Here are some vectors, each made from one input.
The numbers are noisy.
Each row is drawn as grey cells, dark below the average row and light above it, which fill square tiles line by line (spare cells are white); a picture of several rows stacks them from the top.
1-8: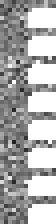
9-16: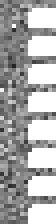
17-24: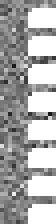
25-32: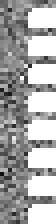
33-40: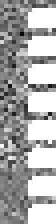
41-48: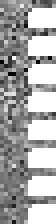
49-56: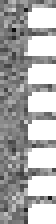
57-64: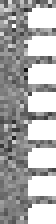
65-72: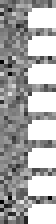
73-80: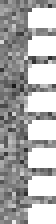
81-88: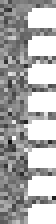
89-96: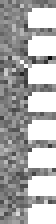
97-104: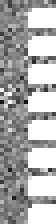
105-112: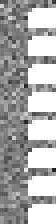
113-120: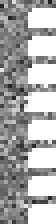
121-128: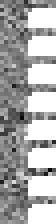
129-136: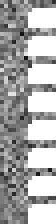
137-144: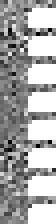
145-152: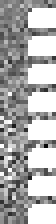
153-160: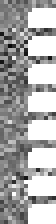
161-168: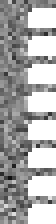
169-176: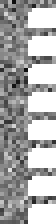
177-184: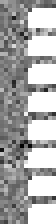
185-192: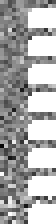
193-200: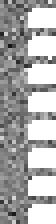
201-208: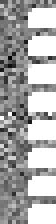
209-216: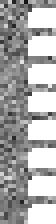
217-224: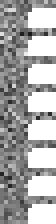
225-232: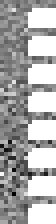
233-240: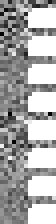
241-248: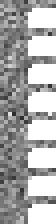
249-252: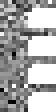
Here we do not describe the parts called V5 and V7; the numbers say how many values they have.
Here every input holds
a node of an 8-node tree, together with either a point on a 9-point line, a true/false value, a value of V5 and a value of V7, or a node of an 8-node tree.
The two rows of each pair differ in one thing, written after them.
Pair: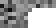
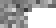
the value of V7
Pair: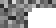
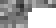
the value of V7
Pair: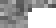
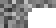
the true/false value
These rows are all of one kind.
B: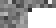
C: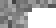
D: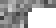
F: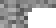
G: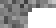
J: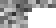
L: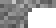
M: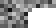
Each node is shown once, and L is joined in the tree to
D.
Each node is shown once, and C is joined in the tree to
B and G.
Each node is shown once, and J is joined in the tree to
M.
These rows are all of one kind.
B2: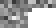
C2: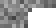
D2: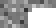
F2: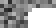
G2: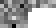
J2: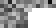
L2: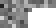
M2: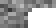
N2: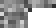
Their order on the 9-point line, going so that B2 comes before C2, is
L2, B2, D2, F2, C2, N2, M2, J2, G2.
